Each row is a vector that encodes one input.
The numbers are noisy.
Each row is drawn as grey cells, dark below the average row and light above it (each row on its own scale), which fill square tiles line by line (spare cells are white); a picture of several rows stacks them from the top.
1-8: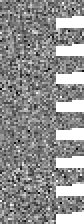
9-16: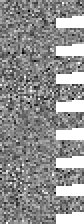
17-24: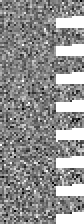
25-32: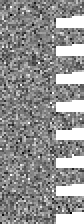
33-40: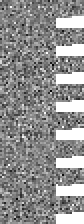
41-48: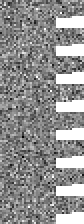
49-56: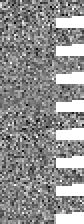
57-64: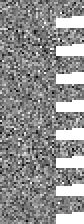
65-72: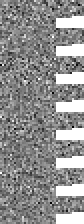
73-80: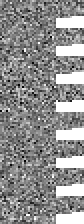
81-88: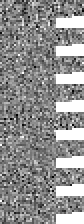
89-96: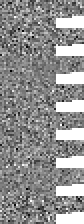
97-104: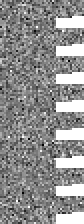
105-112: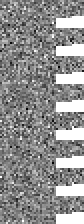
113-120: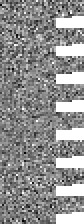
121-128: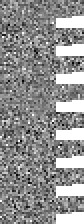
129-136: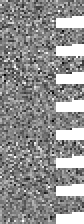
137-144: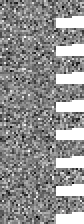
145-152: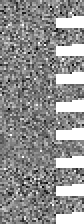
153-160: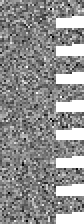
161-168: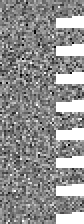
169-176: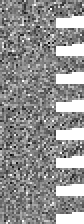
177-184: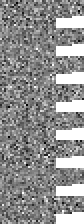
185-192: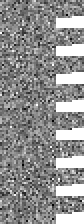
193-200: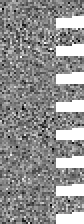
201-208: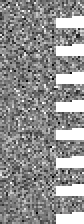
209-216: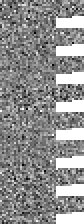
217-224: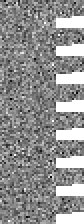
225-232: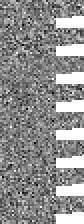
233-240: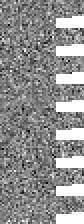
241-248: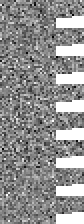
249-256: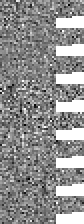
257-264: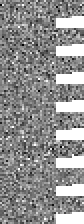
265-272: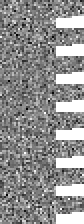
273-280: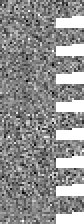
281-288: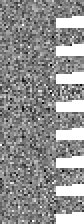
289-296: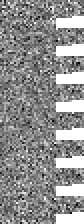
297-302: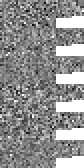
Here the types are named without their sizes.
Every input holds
a point on a line, together with either a label, or three true/false values.
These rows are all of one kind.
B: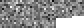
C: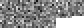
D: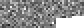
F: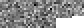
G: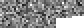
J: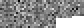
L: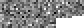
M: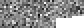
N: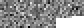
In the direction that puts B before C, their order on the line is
J, N, M, D, B, F, C, L, G.
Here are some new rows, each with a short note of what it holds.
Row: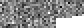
a label and a point on a line
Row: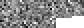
a label and a point on a line
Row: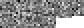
a label and a point on a line
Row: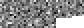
a label and a point on a line
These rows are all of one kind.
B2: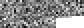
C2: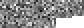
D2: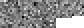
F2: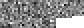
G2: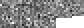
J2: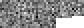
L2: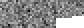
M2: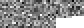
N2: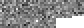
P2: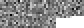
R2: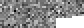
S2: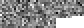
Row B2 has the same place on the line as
D2 and F2.
